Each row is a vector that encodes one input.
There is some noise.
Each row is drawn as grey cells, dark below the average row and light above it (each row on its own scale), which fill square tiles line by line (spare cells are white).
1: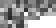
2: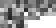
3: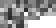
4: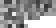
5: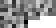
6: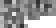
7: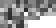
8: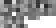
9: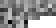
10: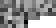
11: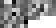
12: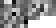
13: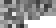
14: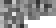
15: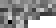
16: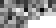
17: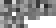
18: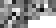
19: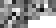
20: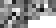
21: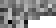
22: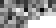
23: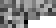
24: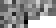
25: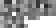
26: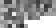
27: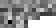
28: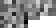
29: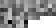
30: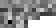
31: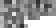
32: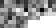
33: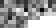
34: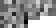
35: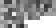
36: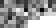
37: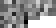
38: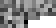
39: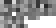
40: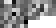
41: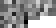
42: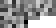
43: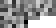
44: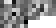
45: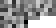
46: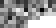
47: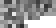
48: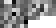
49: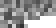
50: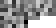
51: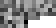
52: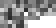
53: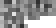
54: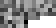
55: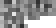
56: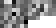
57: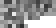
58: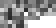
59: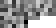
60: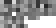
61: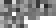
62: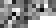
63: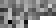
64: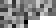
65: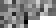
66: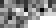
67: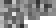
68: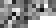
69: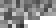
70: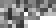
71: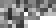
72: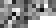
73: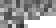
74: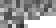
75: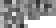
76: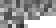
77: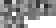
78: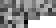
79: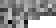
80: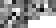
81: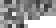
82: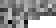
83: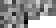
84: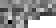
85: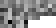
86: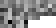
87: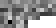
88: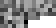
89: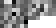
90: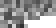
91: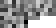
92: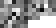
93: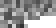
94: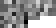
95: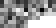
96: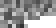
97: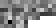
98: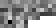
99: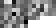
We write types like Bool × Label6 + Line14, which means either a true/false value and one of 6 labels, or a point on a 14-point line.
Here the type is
Line13.
